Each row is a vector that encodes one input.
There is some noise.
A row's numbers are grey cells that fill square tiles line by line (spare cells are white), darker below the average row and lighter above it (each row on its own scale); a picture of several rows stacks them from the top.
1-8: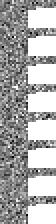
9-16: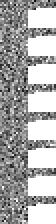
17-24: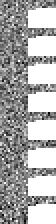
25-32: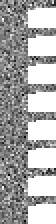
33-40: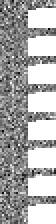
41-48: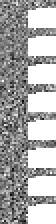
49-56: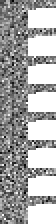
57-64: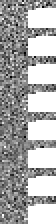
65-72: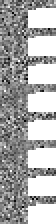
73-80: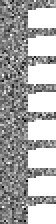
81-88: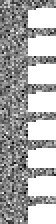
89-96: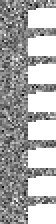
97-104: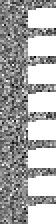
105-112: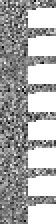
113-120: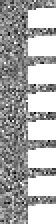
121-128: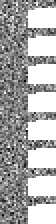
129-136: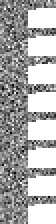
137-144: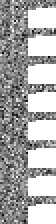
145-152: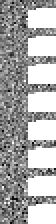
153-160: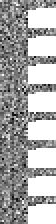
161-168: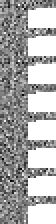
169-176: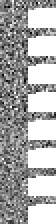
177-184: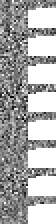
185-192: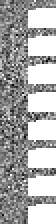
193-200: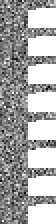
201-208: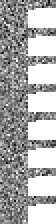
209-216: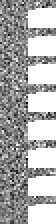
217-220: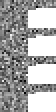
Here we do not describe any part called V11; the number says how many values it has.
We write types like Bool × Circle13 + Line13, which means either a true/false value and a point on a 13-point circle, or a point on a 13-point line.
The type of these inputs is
Bool × V11 + Circle18 + Unit.
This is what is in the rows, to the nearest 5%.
About 55% of them hold a point on an 18-point circle. About 5% of them hold a fixed value. The rest hold a true/false value and a value of V11.
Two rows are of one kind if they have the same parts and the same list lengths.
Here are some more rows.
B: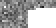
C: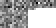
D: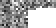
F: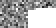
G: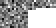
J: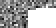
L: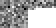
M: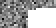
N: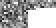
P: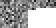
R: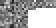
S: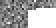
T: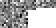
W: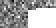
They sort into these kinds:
B, N
C, D, F, L, P, T
G, J, M, R, S, W

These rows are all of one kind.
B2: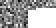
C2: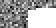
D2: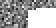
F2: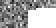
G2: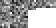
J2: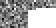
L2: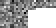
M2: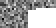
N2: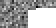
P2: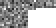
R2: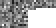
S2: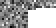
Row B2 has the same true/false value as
C2 and D2.
